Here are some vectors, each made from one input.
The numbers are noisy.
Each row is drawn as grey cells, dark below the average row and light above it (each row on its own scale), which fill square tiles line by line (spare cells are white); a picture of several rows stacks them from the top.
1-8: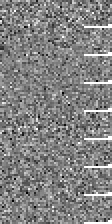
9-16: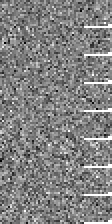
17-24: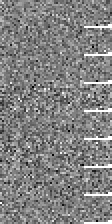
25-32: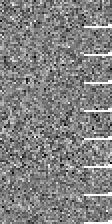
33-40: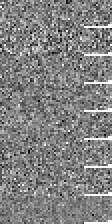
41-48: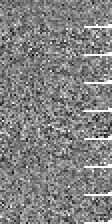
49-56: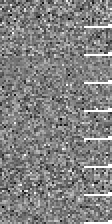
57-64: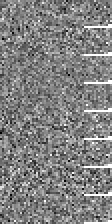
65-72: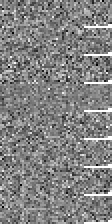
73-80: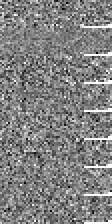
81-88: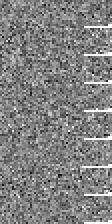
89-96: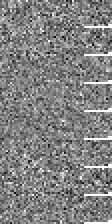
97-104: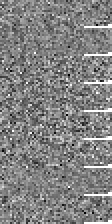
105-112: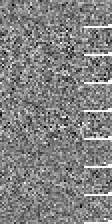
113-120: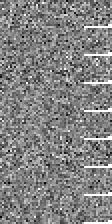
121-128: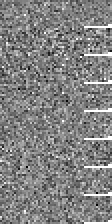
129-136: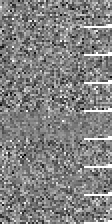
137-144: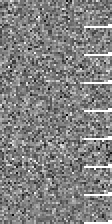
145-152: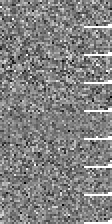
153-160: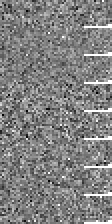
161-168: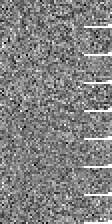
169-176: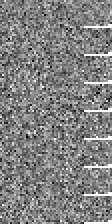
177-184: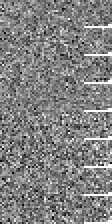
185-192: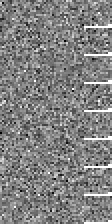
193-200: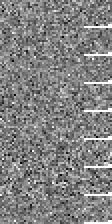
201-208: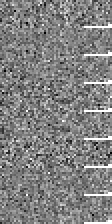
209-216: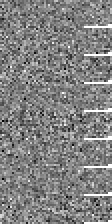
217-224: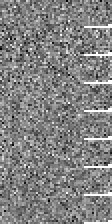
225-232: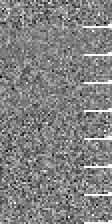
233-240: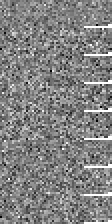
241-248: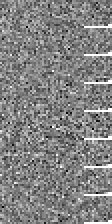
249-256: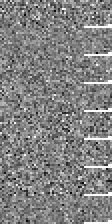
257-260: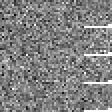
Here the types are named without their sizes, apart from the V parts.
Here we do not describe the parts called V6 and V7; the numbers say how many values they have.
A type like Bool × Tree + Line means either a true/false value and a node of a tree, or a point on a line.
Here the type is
(Bool × V7 + Label × Label) × Label × (Line + List(V6)).
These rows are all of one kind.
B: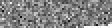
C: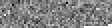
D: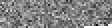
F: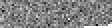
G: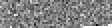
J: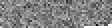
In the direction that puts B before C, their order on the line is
B, F, D, C, G, J.
